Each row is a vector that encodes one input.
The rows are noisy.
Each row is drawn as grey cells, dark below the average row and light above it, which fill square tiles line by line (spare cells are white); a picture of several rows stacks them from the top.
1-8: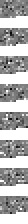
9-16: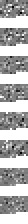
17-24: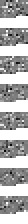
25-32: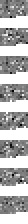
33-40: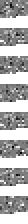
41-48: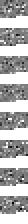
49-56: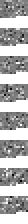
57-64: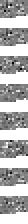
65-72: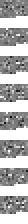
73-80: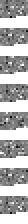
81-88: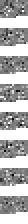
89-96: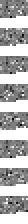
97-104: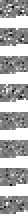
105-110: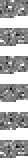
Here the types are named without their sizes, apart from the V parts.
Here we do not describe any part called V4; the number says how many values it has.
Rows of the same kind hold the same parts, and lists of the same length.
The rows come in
2 kinds.
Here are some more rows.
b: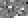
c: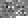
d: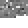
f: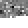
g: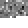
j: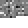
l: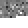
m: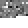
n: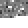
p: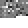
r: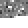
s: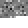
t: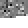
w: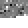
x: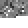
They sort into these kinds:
b, c, j, l, n, r, s, t
d, f, g, m, p, w, x

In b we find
a label and a point on a line.
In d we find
a label and a value of V4.
